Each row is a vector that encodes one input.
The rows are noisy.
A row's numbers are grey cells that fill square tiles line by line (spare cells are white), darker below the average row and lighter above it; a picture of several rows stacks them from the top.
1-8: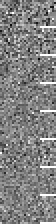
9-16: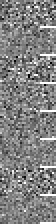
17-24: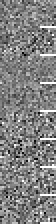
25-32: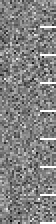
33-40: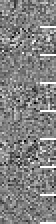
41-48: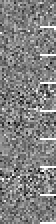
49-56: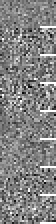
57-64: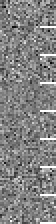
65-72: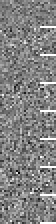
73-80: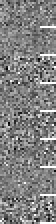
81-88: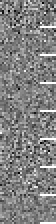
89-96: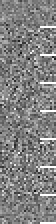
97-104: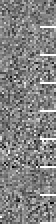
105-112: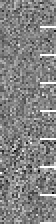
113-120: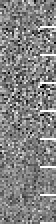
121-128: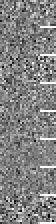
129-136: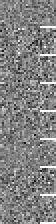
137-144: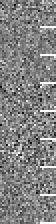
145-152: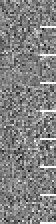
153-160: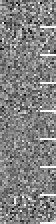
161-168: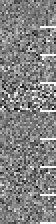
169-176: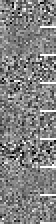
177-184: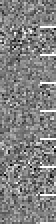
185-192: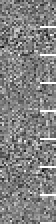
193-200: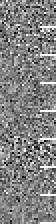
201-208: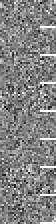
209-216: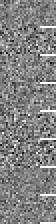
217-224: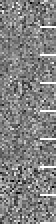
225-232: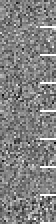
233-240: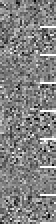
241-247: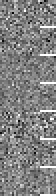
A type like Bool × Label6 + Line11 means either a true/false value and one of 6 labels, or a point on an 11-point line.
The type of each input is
List3(Circle6) + Tree11 + Tree12.
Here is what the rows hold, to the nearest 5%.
About 25% of them hold a node of an 11-node tree. About 20% of them hold a node of a 12-node tree. The rest are lists of up to three points on a 6-point circle: about 5% of all rows are empty, 10% hold one, 15% two and 25% three.
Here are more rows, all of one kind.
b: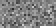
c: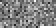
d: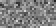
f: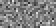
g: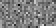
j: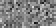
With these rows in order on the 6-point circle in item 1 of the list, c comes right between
b and f.
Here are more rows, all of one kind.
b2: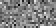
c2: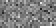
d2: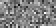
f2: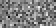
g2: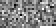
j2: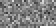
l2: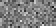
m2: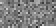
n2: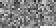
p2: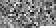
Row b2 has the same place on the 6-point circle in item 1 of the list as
d2, f2 and n2.
